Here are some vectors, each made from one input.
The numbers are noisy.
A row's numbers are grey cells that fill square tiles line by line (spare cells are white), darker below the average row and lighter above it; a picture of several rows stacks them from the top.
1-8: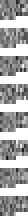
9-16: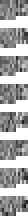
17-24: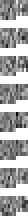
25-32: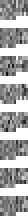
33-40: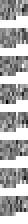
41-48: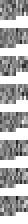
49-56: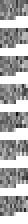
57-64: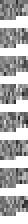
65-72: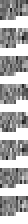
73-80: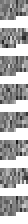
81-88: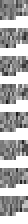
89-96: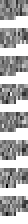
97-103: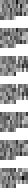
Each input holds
either a point on a 5-point line and a true/false value, or a point on an 8-point line.
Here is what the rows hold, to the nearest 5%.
About 50% of them hold a point on a 5-point line and a true/false value. The rest hold a point on an 8-point line.
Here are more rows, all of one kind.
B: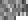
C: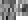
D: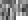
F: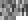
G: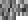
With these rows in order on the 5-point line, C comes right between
D and F.
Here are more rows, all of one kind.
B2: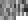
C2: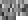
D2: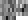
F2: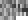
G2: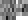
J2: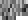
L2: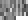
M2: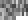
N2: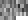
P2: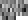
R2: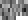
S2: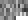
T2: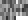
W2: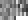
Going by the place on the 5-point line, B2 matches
C2, P2, R2 and S2.
